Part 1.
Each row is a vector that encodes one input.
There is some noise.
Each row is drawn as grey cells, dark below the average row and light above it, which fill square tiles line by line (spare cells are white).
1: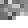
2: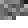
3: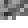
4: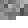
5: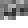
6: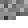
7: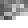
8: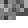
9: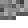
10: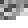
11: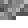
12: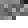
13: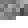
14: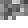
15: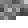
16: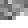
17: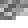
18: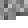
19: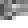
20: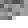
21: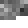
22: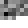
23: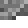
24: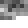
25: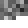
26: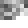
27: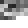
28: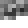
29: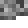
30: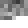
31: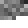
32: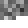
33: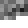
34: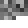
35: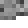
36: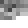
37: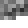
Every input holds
either a point on a 5-point circle, or three true/false values.
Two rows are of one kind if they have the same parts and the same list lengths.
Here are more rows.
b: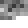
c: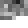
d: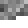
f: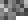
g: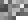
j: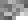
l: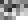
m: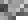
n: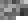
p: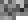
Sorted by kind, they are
b, c, j, l
d, f, g, m, n, p

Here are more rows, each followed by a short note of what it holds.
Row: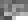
a point on a 5-point circle
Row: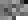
three true/false values
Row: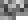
three true/false values
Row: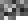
three true/false values
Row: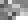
a point on a 5-point circle
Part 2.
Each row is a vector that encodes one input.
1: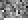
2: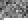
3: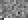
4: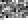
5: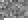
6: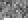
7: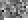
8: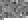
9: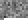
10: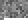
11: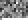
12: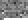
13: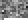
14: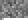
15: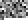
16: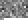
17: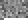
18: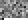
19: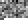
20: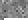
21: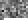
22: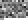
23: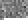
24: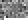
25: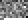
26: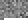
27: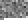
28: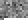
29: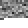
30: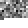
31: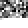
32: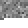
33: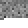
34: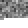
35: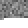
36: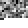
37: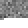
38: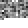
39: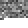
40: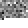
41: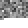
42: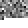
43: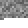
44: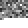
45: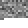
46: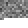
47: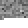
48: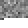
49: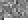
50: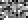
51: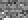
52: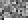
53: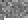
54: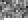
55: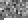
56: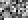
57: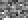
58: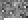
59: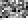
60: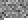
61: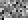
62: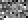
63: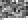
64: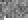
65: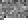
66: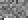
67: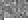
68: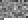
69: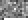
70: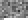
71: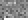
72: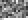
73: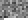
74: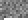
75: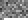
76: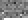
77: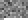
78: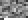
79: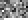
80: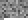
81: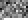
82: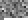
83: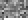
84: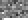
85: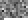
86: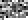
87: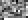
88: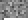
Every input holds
three true/false values, together with either a point on an 11-point circle, or a fixed value.
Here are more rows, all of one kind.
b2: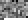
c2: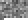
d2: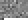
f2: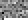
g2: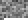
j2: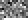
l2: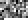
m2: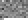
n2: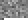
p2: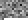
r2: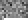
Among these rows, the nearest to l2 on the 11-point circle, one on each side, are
b2 and p2.
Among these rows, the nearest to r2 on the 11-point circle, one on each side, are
g2 and n2.
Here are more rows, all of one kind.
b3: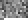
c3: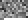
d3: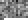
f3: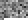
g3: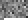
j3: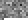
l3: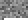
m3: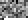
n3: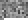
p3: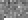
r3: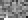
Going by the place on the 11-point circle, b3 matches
n3 and r3.
